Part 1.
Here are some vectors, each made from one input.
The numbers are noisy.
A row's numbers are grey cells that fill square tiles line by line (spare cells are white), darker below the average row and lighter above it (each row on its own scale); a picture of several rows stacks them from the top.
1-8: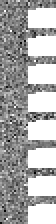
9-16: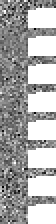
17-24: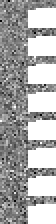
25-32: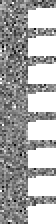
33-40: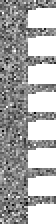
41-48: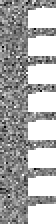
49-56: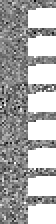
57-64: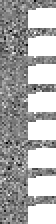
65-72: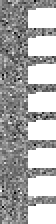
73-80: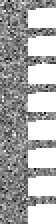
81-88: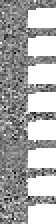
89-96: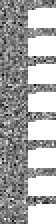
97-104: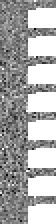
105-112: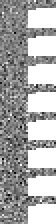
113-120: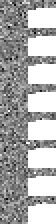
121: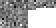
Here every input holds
either a fixed value, or one of 11 labels and a true/false value.
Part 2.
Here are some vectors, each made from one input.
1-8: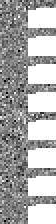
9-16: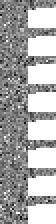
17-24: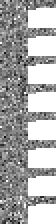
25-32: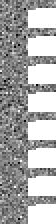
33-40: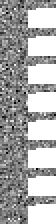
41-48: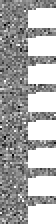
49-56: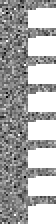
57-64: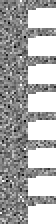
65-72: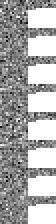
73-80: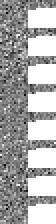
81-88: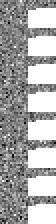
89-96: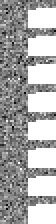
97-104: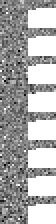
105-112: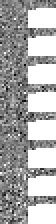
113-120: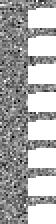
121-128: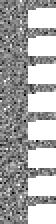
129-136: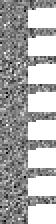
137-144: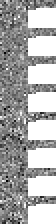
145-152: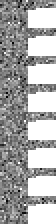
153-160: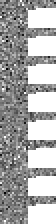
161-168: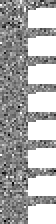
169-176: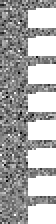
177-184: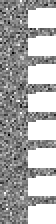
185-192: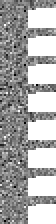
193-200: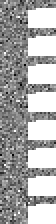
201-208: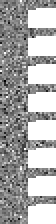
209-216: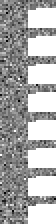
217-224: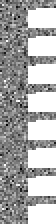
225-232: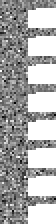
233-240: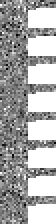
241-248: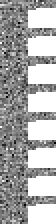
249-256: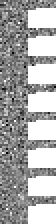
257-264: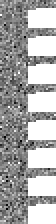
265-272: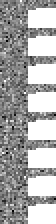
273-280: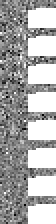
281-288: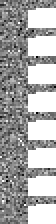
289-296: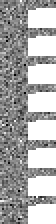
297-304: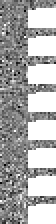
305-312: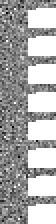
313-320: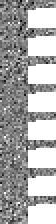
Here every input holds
either one of 5 labels, or five true/false values.
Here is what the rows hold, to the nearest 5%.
About 5% of them hold one of 5 labels. The rest hold five true/false values.
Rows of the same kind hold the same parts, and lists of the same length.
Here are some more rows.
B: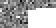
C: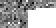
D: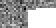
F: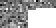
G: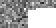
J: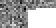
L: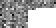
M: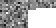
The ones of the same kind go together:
B, C, D, F, J, L, M
G

